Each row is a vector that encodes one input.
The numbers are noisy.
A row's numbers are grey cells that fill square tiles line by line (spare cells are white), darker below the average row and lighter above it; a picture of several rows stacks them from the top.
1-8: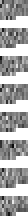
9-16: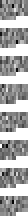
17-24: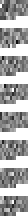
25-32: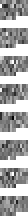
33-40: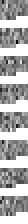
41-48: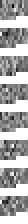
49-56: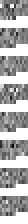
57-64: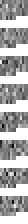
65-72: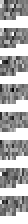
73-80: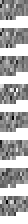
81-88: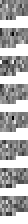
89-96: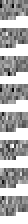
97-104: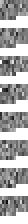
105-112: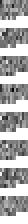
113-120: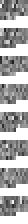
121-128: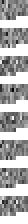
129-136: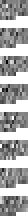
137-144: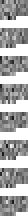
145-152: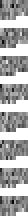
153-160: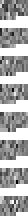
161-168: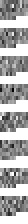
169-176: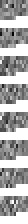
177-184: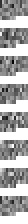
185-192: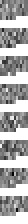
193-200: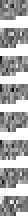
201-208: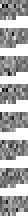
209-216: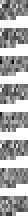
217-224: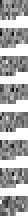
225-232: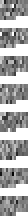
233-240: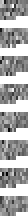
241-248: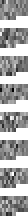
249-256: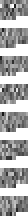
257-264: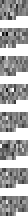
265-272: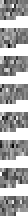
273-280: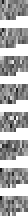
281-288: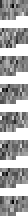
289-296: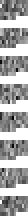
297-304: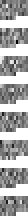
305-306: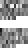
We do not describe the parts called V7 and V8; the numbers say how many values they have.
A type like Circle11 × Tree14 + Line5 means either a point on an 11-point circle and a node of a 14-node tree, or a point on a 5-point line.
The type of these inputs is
(Bool × V7 + Line5) × V8.
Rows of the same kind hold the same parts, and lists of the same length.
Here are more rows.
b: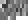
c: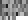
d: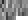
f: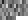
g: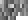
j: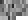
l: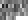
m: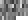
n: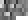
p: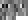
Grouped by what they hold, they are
b, g, l, m, n, p
c, d, f, j

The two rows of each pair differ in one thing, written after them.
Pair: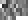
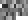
the value of V8
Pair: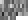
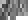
the true/false value
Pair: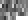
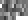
the value of V7
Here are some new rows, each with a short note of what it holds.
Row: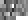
a true/false value, a value of V7 and a value of V8
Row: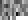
a point on a 5-point line and a value of V8
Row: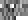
a true/false value, a value of V7 and a value of V8
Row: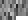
a point on a 5-point line and a value of V8
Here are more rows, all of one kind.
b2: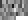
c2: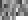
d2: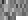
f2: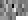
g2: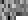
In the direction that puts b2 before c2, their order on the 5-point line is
g2, d2, f2, b2, c2.
